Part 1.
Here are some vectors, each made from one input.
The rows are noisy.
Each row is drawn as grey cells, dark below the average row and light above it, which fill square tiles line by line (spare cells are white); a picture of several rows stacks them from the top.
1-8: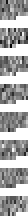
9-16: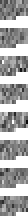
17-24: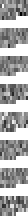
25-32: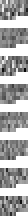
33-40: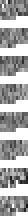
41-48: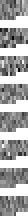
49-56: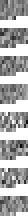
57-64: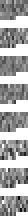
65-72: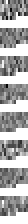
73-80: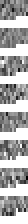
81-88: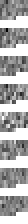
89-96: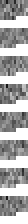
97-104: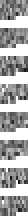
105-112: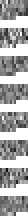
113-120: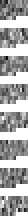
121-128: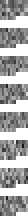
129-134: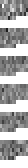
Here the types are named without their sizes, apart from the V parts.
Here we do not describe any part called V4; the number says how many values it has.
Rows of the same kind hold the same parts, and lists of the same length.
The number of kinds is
2.
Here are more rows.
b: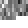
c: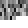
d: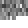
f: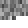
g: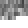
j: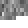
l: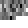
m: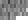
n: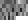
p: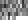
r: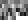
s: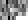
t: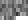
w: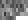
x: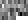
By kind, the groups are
b, r, x
c, d, f, g, j, l, m, n, p, s, t, w

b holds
a node of a tree and a value of V4.
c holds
a node of a tree and three true/false values.
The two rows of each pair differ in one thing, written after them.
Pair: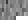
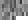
the node of the tree
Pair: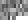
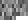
the node of the tree
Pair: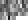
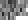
the node of the tree
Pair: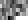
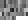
the node of the tree
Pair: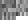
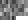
the node of the tree
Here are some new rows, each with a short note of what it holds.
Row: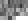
a node of a tree and three true/false values
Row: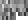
a node of a tree and a value of V4
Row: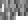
a node of a tree and a value of V4
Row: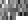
a node of a tree and a value of V4
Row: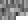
a node of a tree and three true/false values
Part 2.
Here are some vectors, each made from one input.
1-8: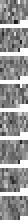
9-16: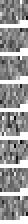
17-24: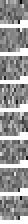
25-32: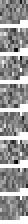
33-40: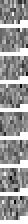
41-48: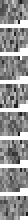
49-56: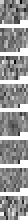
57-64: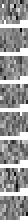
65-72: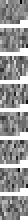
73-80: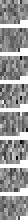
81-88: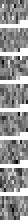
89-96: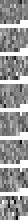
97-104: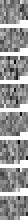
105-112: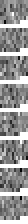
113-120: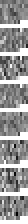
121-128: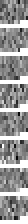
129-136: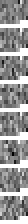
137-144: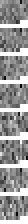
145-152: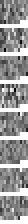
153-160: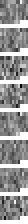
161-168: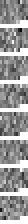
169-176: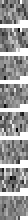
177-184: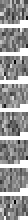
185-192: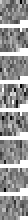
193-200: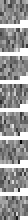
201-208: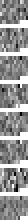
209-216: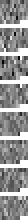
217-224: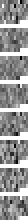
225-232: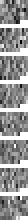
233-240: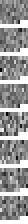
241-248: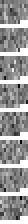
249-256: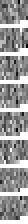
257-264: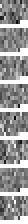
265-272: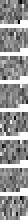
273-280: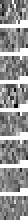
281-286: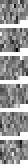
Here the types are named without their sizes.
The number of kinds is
4.
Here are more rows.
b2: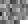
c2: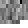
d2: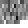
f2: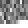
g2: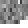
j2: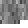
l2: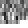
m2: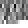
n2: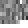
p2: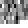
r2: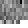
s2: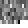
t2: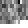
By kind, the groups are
b2, c2, g2, j2, r2, s2
d2, l2, p2
f2, m2
n2, t2

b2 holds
a point on each of two circles and a true/false value.
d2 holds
a point on a circle.
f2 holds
a fixed value.
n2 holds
a point on a circle and a true/false value.
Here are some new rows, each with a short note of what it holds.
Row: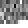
a fixed value
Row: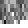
a point on each of two circles and a true/false value
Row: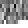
a fixed value
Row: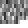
a point on a circle
